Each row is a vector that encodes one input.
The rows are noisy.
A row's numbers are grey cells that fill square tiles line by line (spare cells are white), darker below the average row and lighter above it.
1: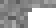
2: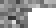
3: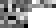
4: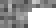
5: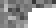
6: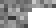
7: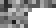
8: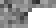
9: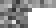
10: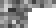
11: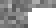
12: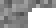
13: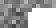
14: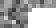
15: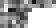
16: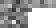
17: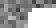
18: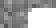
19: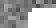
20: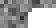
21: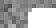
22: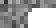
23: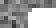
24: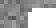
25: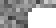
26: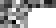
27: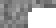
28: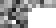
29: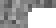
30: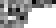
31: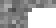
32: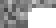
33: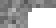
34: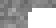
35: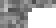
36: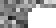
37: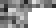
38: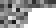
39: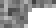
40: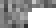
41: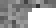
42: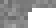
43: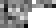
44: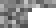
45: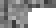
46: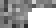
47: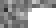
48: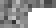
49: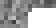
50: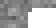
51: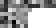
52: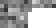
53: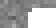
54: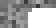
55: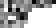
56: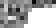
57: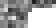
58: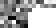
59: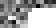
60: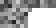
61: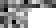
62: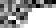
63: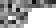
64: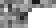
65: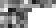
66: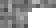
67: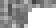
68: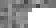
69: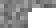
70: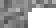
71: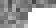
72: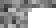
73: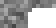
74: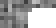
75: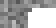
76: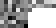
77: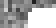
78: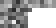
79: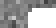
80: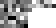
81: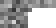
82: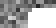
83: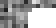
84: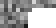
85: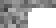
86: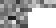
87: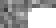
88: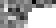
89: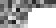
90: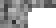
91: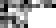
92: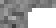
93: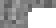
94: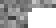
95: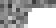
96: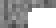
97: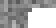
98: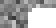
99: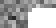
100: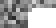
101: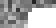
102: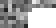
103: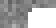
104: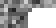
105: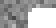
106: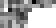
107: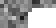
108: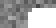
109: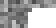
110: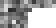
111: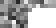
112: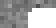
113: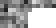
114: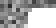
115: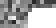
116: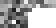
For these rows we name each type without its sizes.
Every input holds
a point on a line and a true/false value.
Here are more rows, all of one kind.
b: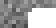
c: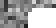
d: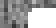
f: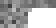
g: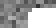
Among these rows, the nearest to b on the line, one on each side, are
c and d.
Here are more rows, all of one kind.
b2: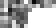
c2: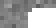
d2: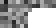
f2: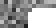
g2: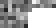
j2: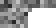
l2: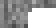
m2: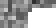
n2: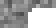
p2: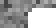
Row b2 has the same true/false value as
j2, m2, n2 and p2.
